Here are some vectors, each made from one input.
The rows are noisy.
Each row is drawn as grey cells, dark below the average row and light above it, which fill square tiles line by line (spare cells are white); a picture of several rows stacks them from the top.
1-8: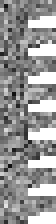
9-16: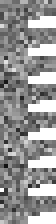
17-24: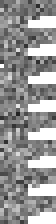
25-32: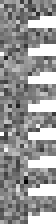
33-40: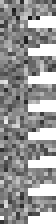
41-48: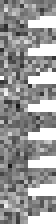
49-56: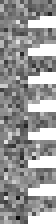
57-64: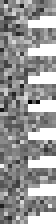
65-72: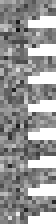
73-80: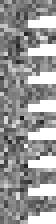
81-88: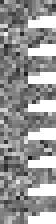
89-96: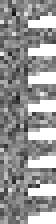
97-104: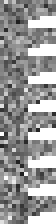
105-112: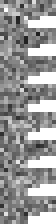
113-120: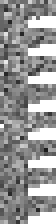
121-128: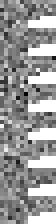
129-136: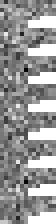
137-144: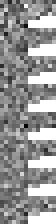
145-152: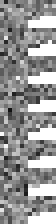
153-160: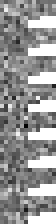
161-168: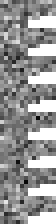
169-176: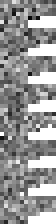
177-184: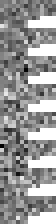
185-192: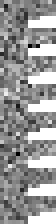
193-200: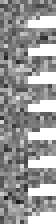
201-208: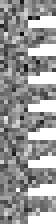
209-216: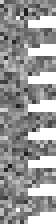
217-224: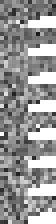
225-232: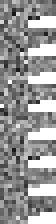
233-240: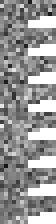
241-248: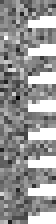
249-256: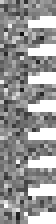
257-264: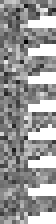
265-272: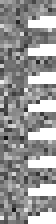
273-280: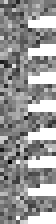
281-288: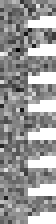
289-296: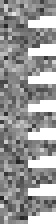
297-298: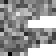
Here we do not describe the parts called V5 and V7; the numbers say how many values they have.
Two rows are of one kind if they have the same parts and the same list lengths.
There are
4 kinds of row.
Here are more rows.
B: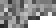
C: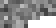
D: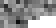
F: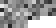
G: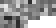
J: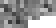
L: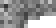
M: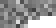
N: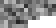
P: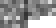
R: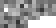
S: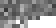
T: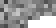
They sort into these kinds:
B
C, P
D, J, L, M, N, S
F, G, R, T

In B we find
a value of V7.
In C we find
a point on an 8-point circle and a value of V5.
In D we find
a point on an 8-point circle and a point on an 11-point line.
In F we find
a node of a 12-node tree.
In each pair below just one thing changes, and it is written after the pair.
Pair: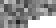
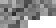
the place on the 8-point circle
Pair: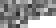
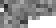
the place on the 8-point circle
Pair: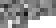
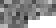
the place on the 8-point circle
